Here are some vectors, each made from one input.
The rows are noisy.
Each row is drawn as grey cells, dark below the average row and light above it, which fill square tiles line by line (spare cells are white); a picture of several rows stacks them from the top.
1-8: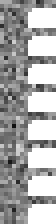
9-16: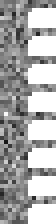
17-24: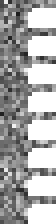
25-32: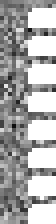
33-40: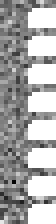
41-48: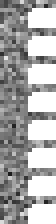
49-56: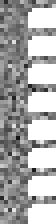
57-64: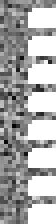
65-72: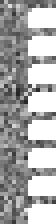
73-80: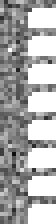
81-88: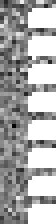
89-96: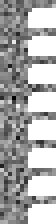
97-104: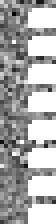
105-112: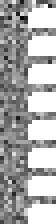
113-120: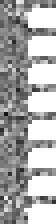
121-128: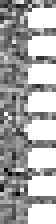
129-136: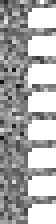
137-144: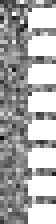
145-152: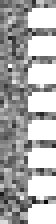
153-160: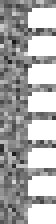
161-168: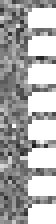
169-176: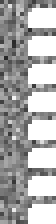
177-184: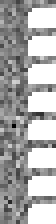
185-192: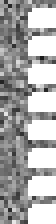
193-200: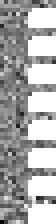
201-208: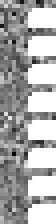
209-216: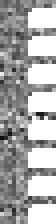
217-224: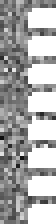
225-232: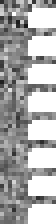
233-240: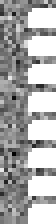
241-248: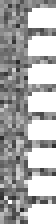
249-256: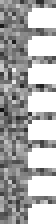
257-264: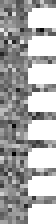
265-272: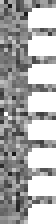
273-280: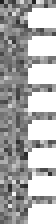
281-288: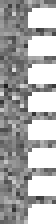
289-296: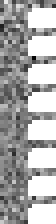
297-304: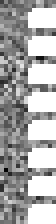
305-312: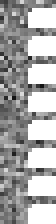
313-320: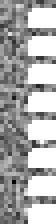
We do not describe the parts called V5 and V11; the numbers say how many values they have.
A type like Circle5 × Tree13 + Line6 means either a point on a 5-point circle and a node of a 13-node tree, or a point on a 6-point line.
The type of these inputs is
Bool × (Line6 + V5) + Line9 × V11.
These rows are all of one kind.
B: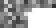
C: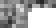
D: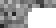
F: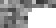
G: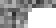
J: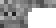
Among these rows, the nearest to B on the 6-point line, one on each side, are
F and G.
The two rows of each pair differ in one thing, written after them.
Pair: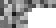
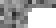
the value of V5
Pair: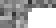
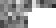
the true/false value
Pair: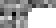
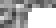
the value of V5
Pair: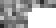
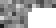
the value of V5
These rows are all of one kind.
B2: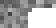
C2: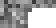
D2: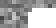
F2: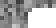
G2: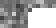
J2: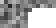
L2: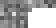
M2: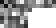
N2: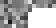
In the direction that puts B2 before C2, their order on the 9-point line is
B2, N2, M2, F2, D2, G2, L2, C2, J2.
